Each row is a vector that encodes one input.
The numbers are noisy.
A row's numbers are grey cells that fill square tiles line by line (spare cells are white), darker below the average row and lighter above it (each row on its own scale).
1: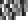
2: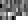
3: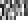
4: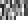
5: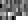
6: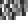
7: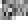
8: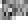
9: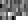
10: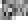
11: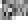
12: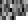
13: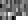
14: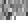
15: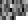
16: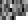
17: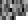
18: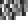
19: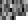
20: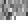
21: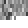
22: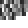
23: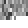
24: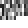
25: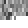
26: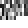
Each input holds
a point on a 6-point line.
